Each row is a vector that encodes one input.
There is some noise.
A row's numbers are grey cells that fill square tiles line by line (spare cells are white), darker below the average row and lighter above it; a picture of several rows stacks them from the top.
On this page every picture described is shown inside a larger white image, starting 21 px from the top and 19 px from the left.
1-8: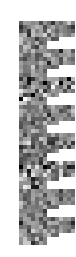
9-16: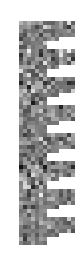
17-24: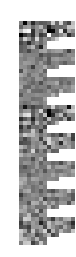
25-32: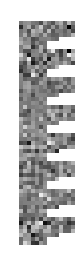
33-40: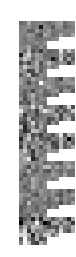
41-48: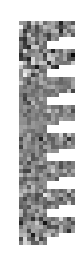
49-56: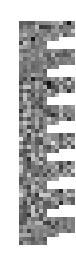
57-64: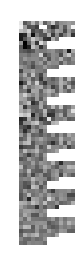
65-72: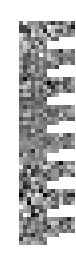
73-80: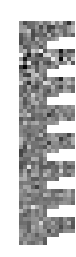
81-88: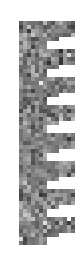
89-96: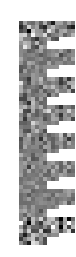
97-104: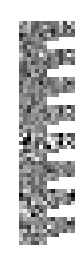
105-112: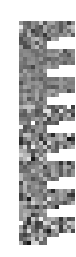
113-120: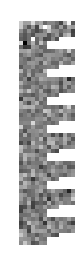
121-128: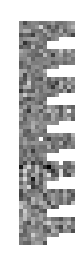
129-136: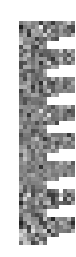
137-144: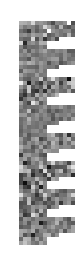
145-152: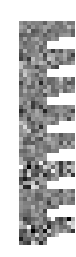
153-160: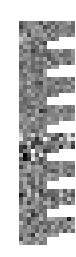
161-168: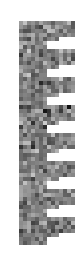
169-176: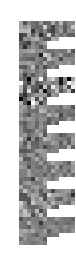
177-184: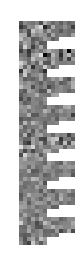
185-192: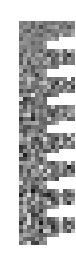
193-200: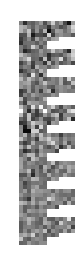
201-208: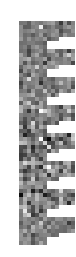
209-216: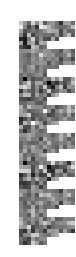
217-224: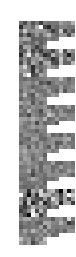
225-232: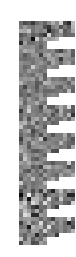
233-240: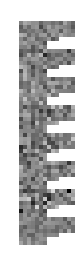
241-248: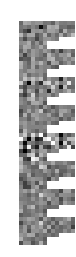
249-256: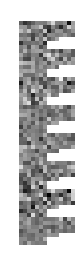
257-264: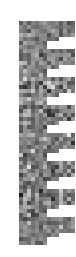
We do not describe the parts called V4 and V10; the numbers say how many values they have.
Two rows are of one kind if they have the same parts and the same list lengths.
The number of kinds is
4.
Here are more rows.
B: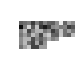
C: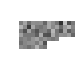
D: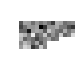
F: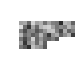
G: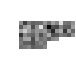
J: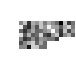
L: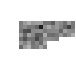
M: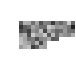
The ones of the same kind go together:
B, D, L
C, M
F, J
G

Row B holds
a point on an 11-point circle and a value of V10.
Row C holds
a point on a 7-point line, a value of V4 and a value of V10.
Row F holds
a point on a 7-point line, three true/false values and a value of V4.
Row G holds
a point on an 11-point circle and three true/false values.
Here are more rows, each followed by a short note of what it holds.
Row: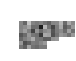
a point on an 11-point circle and a value of V10
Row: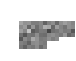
a point on a 7-point line, a value of V4 and a value of V10
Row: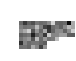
a point on a 7-point line, a value of V4 and a value of V10
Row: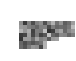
a point on an 11-point circle and a value of V10
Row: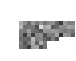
a point on a 7-point line, three true/false values and a value of V4
